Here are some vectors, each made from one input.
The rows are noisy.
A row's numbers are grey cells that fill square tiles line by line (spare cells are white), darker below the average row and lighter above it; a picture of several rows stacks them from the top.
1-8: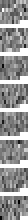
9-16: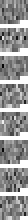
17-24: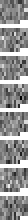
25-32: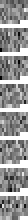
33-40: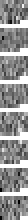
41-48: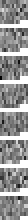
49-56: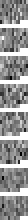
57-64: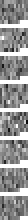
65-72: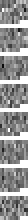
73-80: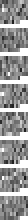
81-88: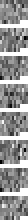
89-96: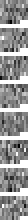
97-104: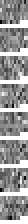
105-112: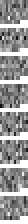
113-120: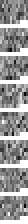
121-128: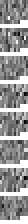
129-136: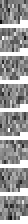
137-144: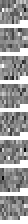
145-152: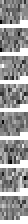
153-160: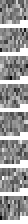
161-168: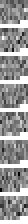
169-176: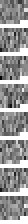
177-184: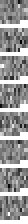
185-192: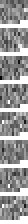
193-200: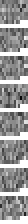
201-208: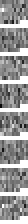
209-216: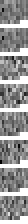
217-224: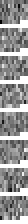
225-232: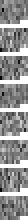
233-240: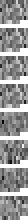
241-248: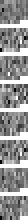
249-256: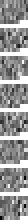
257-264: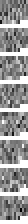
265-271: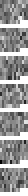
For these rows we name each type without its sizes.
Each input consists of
a label, together with either a point on a circle, or a fixed value.
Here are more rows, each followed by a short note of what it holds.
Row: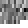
a label
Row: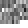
a label
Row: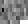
a point on a circle and a label
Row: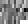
a label
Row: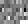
a label
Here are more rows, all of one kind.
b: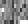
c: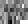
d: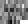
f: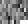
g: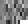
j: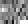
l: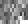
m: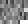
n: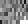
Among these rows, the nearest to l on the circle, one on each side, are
j and m.
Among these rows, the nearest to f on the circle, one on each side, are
c and g.
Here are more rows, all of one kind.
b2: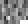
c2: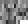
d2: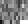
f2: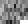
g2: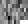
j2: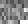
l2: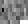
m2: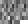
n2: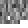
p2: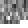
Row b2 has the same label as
m2, n2 and p2.
